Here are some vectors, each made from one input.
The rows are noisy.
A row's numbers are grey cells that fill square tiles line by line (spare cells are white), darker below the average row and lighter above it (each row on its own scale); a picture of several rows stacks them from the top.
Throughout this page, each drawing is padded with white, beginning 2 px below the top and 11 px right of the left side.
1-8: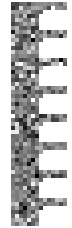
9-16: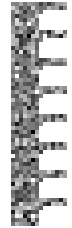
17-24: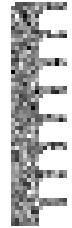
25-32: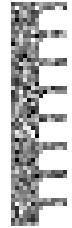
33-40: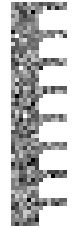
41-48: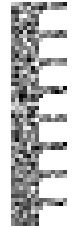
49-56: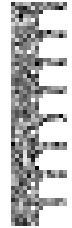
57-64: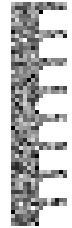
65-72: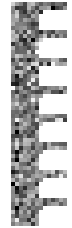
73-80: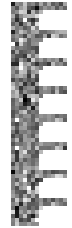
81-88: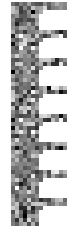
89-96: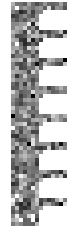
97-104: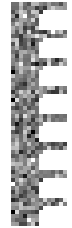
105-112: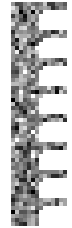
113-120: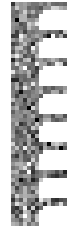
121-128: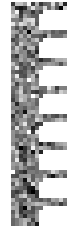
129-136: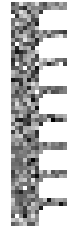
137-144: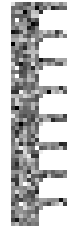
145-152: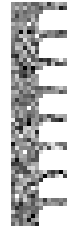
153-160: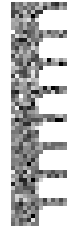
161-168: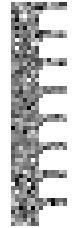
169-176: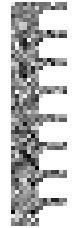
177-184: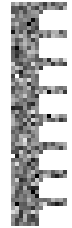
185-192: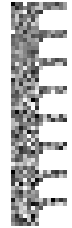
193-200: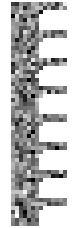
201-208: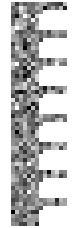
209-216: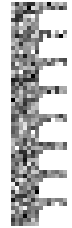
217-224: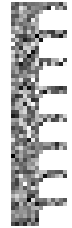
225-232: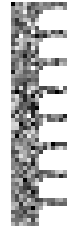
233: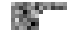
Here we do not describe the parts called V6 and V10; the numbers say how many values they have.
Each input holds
a true/false value and a value of V10, together with either a point on an 11-point line, or a value of V6.
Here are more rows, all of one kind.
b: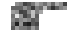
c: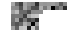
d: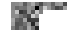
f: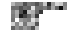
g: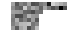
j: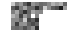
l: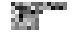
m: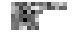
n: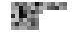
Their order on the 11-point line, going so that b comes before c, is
b, j, f, g, m, c, n, d, l.
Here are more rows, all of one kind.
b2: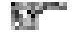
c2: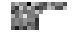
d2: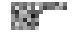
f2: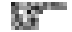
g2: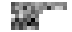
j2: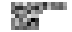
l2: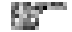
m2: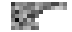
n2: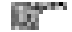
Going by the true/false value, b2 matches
d2 and m2.
